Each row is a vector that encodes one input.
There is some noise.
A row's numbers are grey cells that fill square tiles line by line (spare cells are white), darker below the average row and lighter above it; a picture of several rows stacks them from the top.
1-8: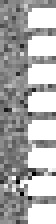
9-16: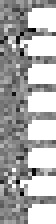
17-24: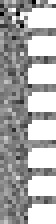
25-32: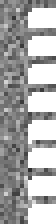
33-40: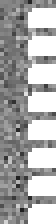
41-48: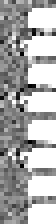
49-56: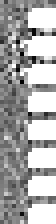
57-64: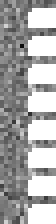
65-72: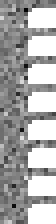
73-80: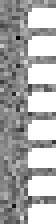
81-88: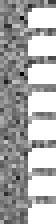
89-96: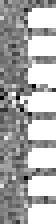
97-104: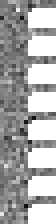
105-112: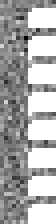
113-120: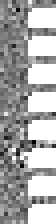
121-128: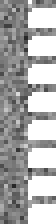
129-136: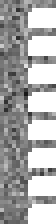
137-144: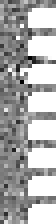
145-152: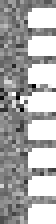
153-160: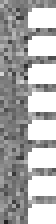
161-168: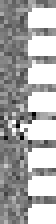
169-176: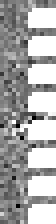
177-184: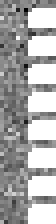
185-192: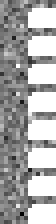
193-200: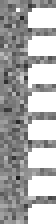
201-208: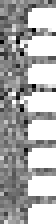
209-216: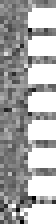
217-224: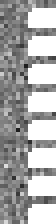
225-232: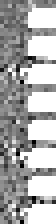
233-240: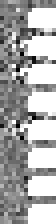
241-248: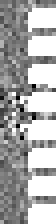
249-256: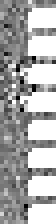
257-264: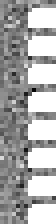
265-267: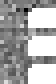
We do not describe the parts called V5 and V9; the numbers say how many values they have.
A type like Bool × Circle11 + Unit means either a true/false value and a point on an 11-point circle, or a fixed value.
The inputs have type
Bool × V5 + Label11 × (Line7 + V9).
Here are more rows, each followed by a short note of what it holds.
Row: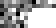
a true/false value and a value of V5
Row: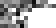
a true/false value and a value of V5
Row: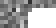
one of 11 labels and a point on a 7-point line
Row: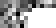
a true/false value and a value of V5
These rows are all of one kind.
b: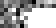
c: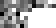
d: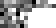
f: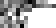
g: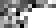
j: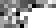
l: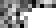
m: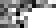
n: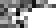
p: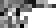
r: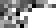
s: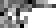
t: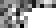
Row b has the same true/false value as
d, m and n.
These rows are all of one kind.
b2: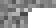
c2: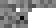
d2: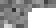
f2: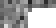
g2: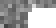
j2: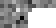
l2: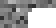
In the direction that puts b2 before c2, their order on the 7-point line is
l2, d2, f2, g2, b2, j2, c2.
